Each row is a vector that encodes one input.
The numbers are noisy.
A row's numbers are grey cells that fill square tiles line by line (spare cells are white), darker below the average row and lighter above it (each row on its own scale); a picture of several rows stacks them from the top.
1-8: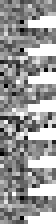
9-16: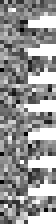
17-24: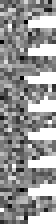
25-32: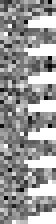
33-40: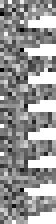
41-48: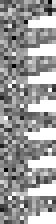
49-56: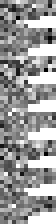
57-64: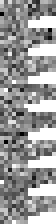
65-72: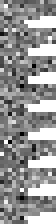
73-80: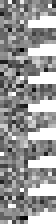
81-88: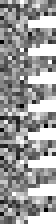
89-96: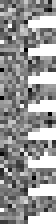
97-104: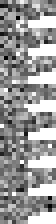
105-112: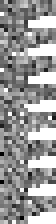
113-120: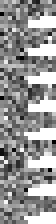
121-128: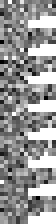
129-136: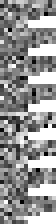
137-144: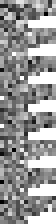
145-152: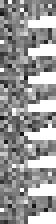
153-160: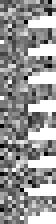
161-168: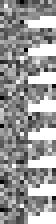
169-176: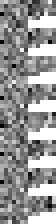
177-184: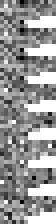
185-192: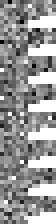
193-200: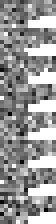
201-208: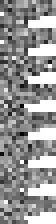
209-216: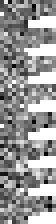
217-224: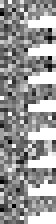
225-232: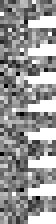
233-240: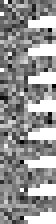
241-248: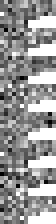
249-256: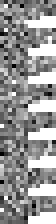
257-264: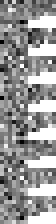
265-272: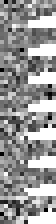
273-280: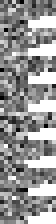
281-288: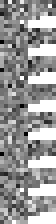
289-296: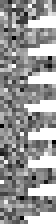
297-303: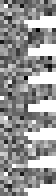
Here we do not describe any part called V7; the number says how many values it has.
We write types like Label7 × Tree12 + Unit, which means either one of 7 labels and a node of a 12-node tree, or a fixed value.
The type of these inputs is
(Bool × (Line6 + Line8) + Tree10) × V7.
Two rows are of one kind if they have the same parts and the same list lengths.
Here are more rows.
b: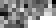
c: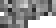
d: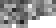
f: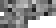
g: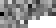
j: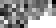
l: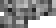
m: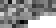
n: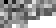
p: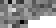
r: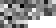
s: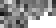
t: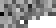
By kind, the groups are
b, d, j, m, p, s
c, g, t
f, l, n, r

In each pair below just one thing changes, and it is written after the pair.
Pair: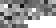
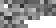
the true/false value
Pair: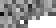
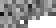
the place on the 6-point line
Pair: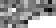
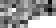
the place on the 6-point line
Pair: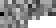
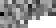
the place on the 6-point line
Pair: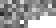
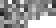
the true/false value
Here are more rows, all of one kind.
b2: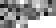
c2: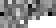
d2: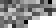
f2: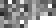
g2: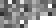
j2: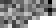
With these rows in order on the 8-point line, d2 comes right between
b2 and g2.
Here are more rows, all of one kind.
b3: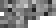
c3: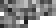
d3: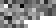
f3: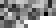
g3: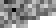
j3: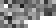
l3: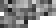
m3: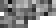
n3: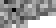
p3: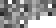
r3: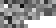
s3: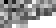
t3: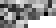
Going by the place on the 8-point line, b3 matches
g3, m3, n3 and r3.
